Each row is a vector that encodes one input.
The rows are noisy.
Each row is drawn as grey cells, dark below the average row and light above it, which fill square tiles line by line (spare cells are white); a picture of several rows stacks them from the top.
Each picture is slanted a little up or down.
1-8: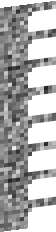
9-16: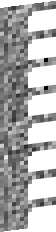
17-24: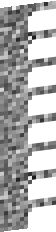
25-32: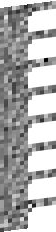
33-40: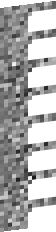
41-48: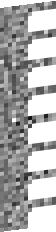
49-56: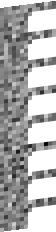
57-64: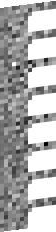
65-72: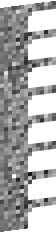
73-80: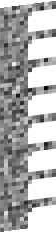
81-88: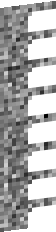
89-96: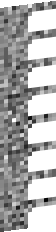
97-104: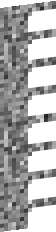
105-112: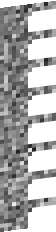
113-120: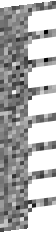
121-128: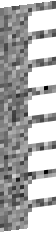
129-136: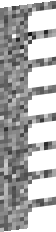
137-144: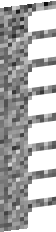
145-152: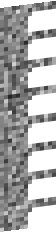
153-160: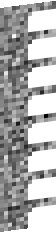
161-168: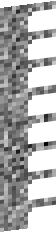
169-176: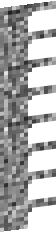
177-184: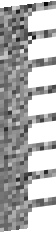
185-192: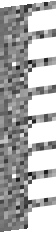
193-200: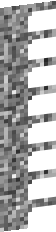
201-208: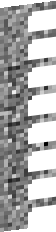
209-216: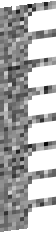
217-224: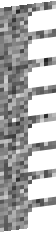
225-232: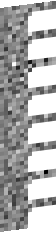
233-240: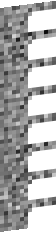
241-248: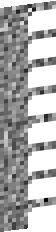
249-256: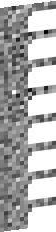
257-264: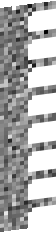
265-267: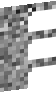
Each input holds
either a point on each of two 7-point lines and a point on a 9-point line, or a node of an 11-node tree.
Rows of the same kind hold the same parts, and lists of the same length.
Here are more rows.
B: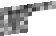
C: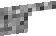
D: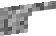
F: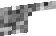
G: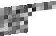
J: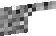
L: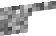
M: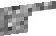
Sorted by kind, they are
B, F, G, J
C, D, L, M

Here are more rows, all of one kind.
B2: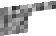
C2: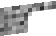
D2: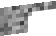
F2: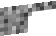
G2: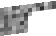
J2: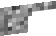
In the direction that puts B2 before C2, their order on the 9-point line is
F2, B2, G2, C2, D2, J2.
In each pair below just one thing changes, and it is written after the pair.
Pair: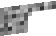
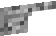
the place on the 9-point line
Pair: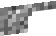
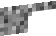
the place on the 9-point line
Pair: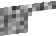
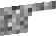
the place on the 9-point line
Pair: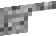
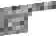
the place on one of the two 7-point lines
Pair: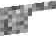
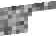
the place on one of the two 7-point lines
